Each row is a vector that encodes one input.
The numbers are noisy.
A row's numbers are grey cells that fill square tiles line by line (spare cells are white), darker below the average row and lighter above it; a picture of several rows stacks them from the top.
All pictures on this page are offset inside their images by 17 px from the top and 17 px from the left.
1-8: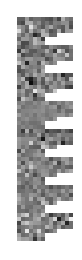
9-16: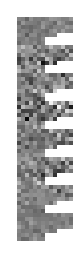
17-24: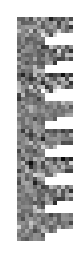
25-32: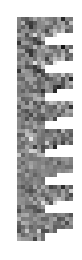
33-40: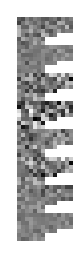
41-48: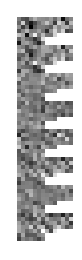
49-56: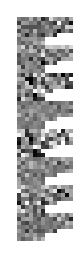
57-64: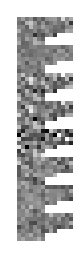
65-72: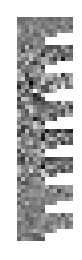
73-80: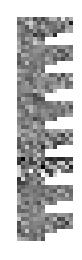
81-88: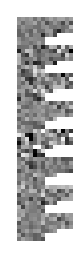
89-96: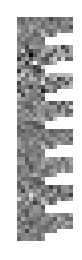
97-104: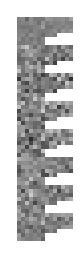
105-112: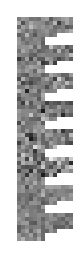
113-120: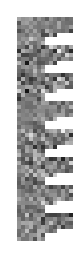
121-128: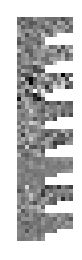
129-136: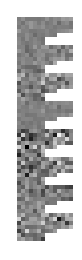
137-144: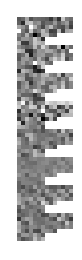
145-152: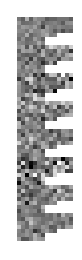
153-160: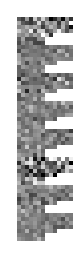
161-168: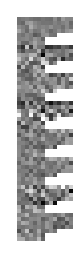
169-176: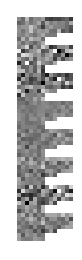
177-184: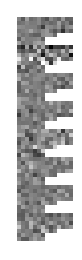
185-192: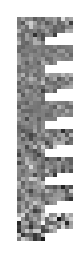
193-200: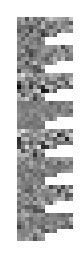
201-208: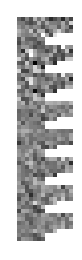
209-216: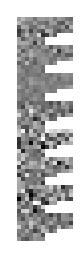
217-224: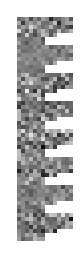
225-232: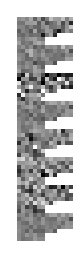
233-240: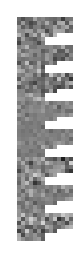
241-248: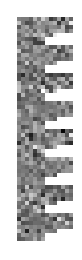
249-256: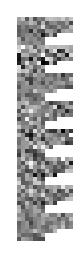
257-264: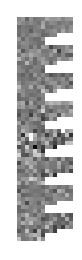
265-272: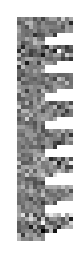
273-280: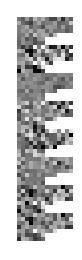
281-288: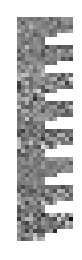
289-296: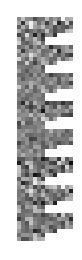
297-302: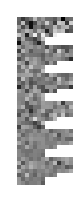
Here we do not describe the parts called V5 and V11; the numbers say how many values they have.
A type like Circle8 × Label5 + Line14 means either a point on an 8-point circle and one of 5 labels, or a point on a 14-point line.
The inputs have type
Line7 + Line8 × V5 × V11.
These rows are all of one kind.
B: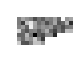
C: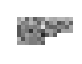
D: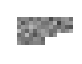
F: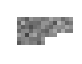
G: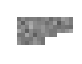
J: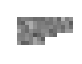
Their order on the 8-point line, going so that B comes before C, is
D, B, F, C, J, G.
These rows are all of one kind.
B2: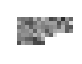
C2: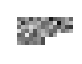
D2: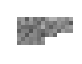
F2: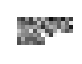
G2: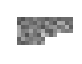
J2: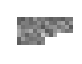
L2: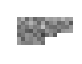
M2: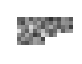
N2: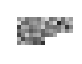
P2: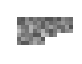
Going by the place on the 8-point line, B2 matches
D2, L2, N2 and P2.
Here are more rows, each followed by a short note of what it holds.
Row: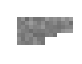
a point on an 8-point line, a value of V5 and a value of V11
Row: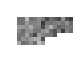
a point on a 7-point line
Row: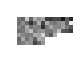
a point on a 7-point line
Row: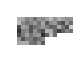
a point on a 7-point line
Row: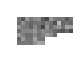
a point on a 7-point line
